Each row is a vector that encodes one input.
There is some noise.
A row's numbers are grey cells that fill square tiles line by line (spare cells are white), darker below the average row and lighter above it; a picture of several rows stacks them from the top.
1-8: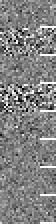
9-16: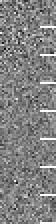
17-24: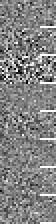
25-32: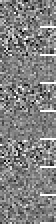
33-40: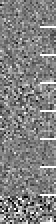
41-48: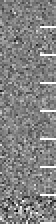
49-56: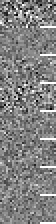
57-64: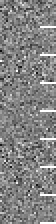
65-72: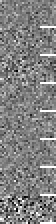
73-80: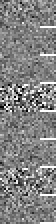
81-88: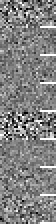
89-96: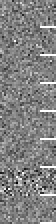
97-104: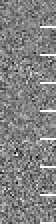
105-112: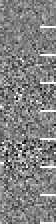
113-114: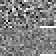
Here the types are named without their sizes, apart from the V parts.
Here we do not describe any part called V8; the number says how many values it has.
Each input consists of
a label, together with either a point on a line, or a value of V8.
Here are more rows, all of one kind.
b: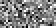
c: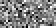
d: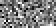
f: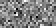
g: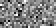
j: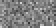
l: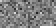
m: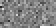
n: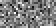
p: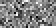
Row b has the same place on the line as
c and j.
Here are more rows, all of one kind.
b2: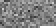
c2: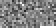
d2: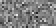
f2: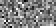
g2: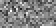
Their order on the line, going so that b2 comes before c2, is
b2, c2, f2, g2, d2.
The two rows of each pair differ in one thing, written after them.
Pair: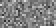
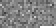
the value of V8
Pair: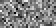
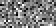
the label
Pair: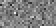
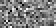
the value of V8
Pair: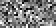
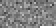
the value of V8
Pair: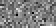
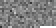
the label
